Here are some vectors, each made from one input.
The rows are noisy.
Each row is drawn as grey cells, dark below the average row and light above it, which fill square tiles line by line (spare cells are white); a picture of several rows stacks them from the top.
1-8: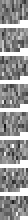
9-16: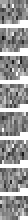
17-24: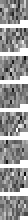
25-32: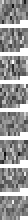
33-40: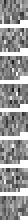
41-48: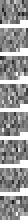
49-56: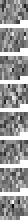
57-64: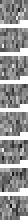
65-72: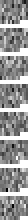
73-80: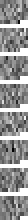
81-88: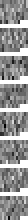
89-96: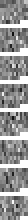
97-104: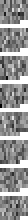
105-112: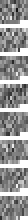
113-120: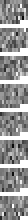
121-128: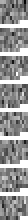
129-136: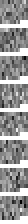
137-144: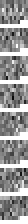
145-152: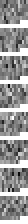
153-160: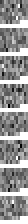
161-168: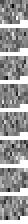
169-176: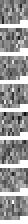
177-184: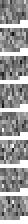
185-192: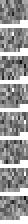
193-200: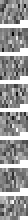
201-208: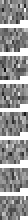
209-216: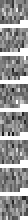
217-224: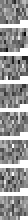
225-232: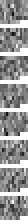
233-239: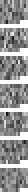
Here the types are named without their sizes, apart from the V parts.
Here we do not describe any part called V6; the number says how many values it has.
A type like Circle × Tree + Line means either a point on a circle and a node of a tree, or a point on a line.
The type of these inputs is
Bool × Bool × Bool + (Line + Tree) × List(V6).
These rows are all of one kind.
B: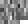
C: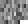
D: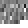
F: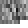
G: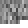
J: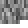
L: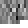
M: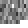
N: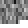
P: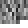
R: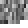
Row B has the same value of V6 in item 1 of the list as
C and R.
